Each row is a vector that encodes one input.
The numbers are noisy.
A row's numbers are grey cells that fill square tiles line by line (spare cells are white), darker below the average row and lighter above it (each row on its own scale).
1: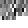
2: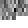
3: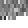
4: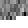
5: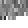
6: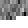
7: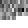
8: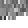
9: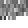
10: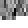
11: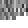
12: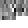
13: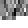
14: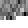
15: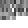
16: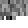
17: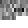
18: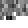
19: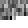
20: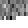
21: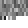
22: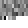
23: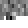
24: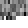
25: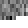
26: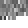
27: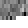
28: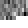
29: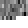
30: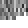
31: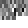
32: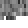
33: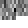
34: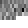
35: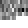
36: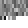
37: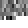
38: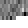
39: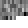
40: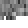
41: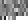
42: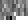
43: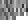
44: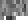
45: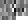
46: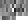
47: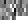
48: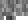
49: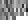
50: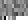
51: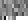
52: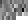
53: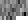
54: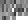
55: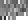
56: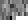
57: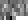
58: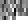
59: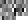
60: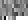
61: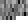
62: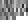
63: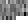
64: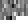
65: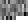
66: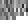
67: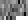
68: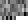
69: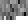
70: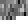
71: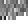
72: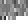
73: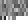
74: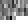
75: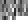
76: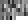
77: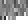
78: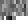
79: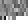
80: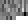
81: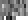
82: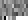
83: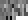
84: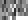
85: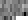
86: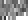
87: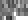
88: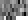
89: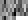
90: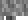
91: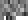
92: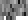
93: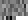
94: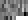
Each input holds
a list of up to three points on a 4-point line.
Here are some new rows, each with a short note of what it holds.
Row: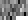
a list of three items
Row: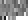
a list of one item
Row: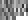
the empty list
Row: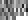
the empty list
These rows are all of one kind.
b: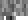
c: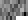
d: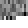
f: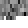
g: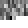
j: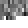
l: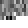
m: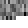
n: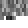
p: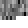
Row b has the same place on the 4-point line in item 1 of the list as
l and n.
